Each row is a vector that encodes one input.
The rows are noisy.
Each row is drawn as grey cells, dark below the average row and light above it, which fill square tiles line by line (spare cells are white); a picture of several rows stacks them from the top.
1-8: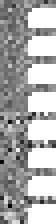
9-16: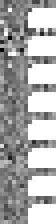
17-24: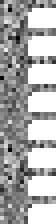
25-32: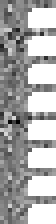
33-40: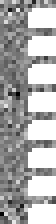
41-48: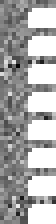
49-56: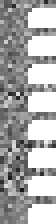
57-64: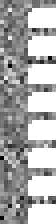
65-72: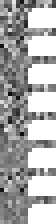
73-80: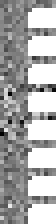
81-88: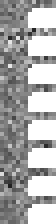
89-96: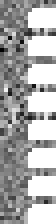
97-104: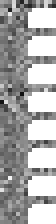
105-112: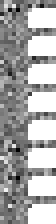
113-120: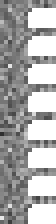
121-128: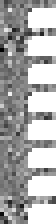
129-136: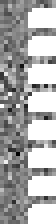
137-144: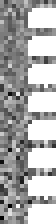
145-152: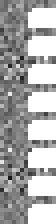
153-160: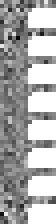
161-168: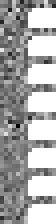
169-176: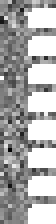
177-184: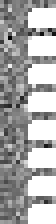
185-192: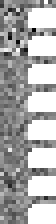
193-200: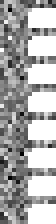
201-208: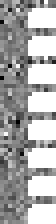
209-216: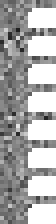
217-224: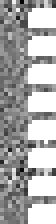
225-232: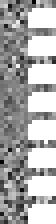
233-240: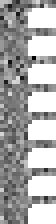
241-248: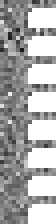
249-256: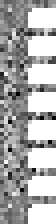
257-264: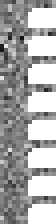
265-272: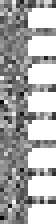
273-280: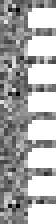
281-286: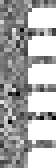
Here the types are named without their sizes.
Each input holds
either a point on a circle, or a list of points on a line.
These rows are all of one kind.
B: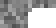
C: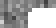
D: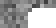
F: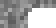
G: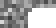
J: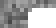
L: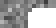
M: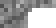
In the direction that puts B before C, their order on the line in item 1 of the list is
B, C, L, M, D, F, G, J.
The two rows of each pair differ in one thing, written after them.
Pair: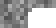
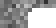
the place on the line in item 1 of the list
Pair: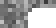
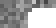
the place on the line in item 2 of the list
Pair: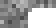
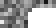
the place on the line in item 1 of the list
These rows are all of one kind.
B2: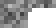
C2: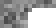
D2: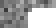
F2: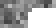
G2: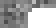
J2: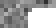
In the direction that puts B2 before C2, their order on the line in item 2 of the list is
B2, J2, D2, C2, F2, G2.
